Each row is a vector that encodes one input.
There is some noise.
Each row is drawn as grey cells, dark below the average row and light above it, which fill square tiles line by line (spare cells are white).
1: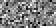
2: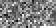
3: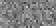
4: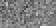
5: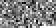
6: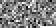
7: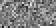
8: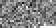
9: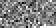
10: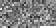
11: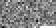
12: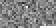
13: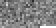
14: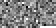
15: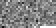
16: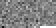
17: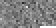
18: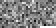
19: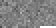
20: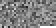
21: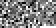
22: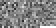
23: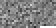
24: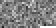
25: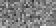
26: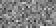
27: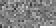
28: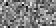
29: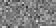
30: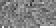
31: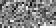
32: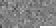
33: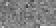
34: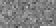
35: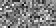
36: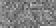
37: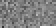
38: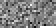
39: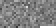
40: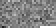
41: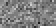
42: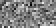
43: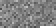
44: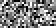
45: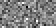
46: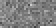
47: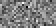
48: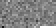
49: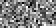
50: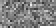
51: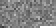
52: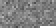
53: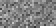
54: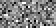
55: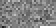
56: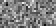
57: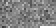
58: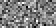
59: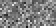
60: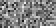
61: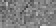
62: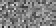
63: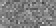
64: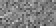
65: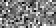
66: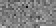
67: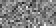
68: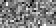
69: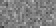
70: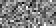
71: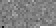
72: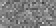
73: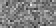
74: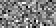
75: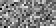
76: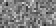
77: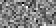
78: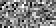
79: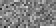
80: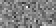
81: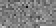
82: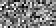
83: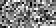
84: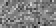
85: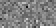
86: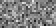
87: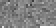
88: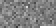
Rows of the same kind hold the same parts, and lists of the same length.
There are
2 kinds of row.
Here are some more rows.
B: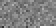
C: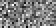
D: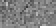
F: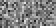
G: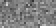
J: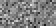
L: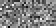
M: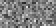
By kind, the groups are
B, C, D, F, G, L
J, M

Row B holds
a point on an 8-point circle.
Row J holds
a point on a 6-point line.
